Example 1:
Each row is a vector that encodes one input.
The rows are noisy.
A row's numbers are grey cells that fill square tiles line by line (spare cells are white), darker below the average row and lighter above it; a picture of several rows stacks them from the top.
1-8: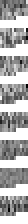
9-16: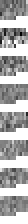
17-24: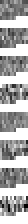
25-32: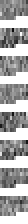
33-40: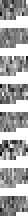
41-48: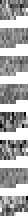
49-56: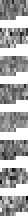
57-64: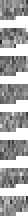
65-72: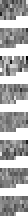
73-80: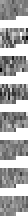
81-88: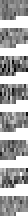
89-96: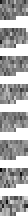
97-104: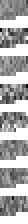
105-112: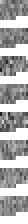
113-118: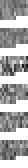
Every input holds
either a fixed value, or a node of a 13-node tree.
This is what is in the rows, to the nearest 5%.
About 5% of them hold a fixed value. The rest hold a node of a 13-node tree.
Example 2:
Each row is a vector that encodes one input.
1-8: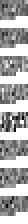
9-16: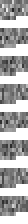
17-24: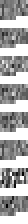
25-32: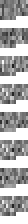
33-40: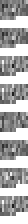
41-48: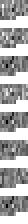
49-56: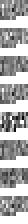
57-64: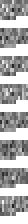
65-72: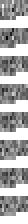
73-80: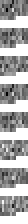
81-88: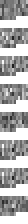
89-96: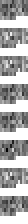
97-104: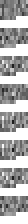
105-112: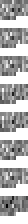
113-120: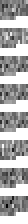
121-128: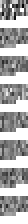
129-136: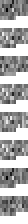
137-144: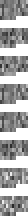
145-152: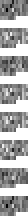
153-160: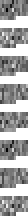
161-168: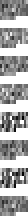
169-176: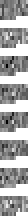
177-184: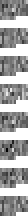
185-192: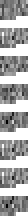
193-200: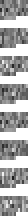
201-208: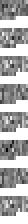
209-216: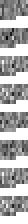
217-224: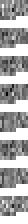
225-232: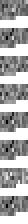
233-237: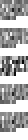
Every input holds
either a point on an 8-point circle, or a fixed value.
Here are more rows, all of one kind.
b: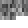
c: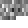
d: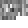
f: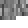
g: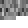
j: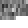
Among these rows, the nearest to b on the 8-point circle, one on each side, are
g and j.
